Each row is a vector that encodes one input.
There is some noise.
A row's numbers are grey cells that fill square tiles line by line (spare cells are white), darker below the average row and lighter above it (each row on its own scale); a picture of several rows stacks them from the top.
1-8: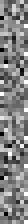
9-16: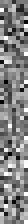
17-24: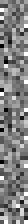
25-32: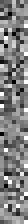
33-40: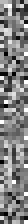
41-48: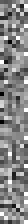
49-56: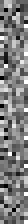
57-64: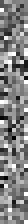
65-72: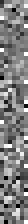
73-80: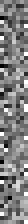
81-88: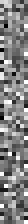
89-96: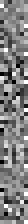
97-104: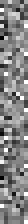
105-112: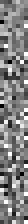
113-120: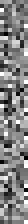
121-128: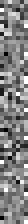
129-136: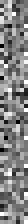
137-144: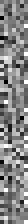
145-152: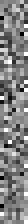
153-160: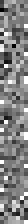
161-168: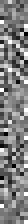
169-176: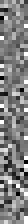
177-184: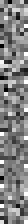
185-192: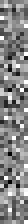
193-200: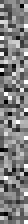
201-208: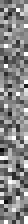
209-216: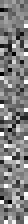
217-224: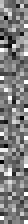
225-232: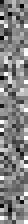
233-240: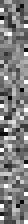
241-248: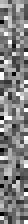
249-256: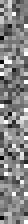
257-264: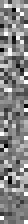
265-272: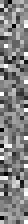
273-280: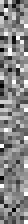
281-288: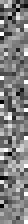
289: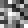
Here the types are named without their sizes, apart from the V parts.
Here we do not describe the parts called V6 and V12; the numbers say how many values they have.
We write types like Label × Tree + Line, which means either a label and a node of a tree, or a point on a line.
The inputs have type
(Label × Label + V6) × V12.
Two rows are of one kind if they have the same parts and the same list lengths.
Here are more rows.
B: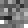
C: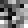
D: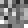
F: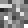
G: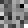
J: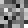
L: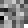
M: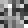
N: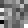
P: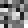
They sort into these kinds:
B, D, J, M, N, P
C, F, G, L

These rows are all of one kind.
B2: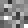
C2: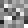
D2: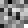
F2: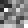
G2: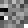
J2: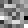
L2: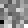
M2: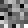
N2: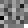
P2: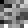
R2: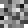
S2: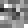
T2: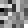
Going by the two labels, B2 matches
D2, G2 and N2.
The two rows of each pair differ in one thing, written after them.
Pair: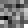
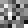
the value of V12
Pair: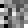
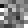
the value of V6
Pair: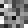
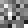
the value of V6
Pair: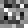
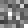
the value of V12
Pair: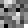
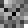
the value of V6
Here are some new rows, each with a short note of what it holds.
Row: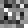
a value of V6 and a value of V12
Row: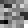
two labels and a value of V12
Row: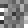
a value of V6 and a value of V12
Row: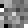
a value of V6 and a value of V12
